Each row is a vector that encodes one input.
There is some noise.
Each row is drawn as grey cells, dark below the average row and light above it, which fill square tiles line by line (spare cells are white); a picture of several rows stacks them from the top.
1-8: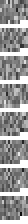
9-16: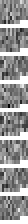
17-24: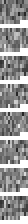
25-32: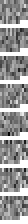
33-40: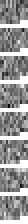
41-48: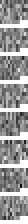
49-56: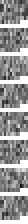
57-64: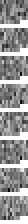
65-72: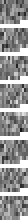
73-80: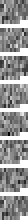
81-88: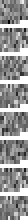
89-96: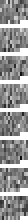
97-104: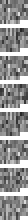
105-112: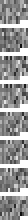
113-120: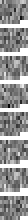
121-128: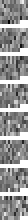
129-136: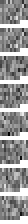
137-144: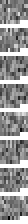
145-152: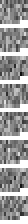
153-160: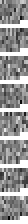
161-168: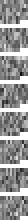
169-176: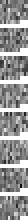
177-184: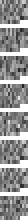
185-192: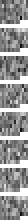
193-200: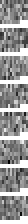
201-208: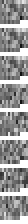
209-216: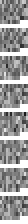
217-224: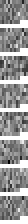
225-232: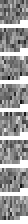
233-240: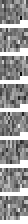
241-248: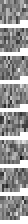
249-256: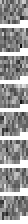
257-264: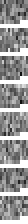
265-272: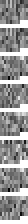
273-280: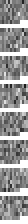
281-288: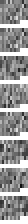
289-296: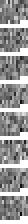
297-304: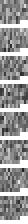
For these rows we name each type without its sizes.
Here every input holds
a point on a circle.
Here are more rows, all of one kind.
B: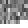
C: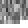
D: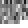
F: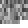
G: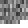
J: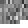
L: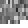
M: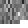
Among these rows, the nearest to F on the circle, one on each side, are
B and D.
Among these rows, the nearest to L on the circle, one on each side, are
G and J.
